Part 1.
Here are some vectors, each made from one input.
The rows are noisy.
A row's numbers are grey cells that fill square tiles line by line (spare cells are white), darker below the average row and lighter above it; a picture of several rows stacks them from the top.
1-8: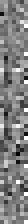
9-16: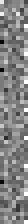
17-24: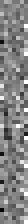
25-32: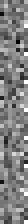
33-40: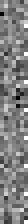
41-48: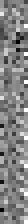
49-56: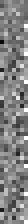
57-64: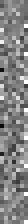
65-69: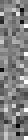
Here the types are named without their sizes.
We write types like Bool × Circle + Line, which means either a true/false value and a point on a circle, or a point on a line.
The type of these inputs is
Line × (Tree + Unit).
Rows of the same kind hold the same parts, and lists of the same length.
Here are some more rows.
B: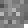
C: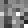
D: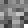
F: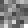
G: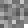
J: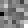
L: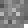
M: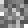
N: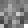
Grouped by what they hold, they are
B, C, D, F, G, L, M, N
J

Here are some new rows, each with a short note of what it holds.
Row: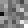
a point on a line
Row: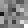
a point on a line
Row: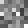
a point on a line and a node of a tree
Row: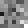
a point on a line
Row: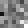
a point on a line
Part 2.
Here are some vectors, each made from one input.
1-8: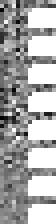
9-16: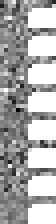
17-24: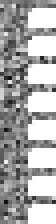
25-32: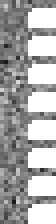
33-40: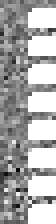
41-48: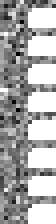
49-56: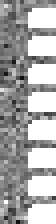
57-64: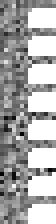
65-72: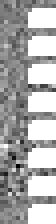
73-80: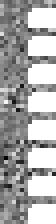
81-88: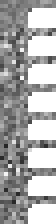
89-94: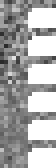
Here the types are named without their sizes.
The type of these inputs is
List(Line).
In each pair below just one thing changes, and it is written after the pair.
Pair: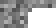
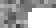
the place on the line in item 1 of the list
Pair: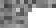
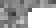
the place on the line in item 2 of the list
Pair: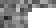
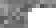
the place on the line in item 2 of the list
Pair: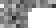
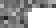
the place on the line in item 1 of the list
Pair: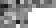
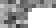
the place on the line in item 2 of the list
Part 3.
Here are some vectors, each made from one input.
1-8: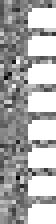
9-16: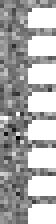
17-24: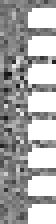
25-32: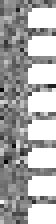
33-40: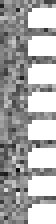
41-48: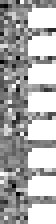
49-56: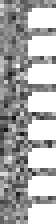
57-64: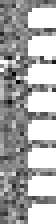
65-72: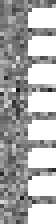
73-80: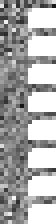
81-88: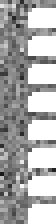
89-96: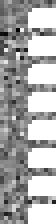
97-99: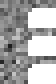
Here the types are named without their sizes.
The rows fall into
3 kinds.
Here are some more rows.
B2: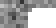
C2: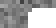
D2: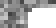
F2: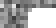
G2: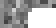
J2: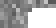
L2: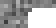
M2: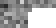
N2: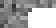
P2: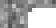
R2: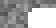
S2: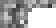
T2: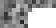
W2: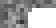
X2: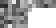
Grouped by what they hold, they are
B2, D2, F2, J2, M2, P2, S2
C2, G2, L2, N2, R2, T2, W2
X2

